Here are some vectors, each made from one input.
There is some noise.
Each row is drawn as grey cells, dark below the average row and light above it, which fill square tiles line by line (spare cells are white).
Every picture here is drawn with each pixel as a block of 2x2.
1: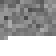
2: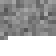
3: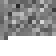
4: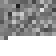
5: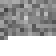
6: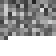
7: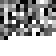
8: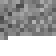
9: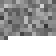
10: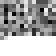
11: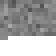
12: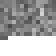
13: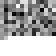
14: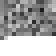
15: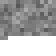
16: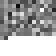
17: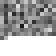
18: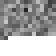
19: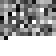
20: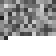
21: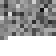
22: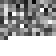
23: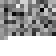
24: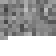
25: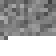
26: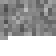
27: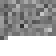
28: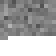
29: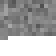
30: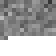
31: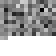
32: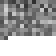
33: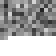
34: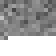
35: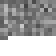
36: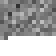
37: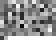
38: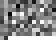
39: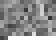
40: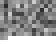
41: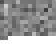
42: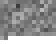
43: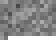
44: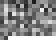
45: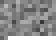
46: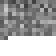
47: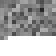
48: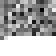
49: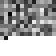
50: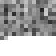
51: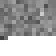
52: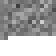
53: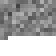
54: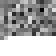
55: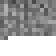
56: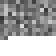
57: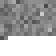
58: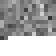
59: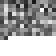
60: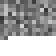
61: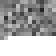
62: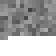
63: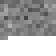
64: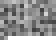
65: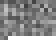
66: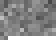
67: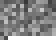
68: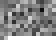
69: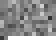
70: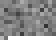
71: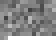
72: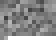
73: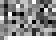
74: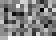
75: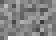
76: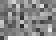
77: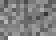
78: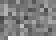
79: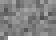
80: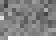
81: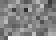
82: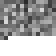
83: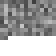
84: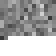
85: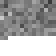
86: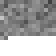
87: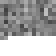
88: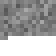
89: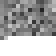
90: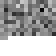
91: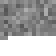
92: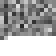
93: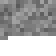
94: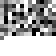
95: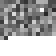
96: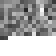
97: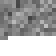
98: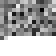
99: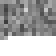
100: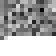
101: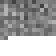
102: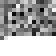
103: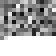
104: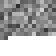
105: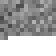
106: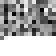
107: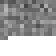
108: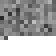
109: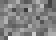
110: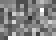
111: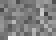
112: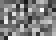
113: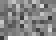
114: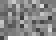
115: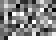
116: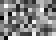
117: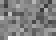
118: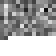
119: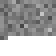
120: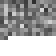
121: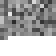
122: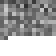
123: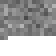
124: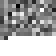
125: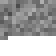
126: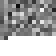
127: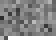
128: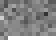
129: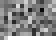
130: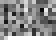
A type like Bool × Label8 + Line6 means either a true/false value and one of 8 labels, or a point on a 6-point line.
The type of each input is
Label5 × (Line4 + List2(Line7)).
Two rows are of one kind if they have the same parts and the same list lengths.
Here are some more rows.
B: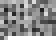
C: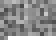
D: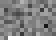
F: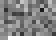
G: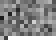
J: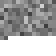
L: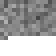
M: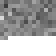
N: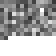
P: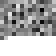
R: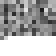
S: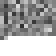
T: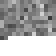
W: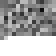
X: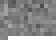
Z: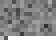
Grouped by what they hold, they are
B, C, J, P, T
D, M, N, S, W, X, Z
F, L, R
G

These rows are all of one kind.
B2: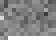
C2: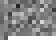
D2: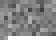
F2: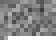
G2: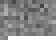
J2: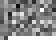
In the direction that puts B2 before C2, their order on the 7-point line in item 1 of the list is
B2, G2, J2, D2, C2, F2.
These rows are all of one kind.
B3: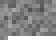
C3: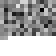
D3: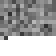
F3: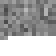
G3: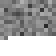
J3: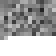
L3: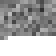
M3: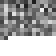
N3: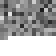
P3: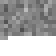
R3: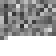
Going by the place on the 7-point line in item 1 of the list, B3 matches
G3 and N3.
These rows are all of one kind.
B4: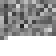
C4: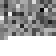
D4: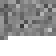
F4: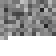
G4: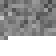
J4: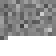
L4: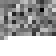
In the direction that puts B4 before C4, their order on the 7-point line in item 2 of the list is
J4, L4, B4, C4, F4, D4, G4.
